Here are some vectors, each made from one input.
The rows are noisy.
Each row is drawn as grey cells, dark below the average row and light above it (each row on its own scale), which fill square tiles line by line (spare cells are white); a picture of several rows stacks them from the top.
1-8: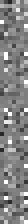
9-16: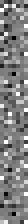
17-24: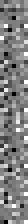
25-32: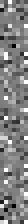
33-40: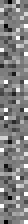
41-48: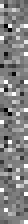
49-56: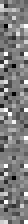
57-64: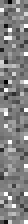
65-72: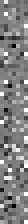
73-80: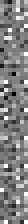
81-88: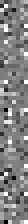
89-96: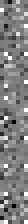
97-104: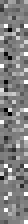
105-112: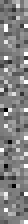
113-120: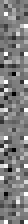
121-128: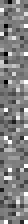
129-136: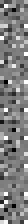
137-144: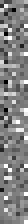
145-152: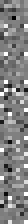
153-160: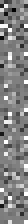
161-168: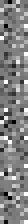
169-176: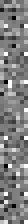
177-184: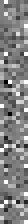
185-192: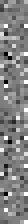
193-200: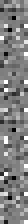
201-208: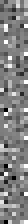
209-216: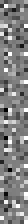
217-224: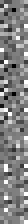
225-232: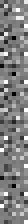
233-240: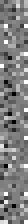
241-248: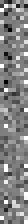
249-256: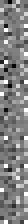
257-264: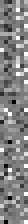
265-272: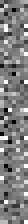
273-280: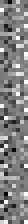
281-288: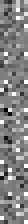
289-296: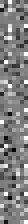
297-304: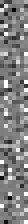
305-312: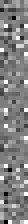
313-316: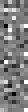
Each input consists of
either a point on a 7-point line, or five true/false values.
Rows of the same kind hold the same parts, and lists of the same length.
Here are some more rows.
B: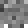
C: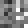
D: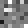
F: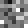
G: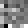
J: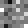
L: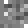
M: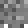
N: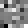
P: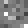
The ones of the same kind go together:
B, C, D, F, G, J, M, N
L, P

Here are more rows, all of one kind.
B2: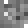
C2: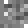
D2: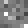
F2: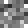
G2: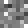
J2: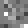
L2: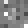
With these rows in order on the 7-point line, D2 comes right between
J2 and L2.
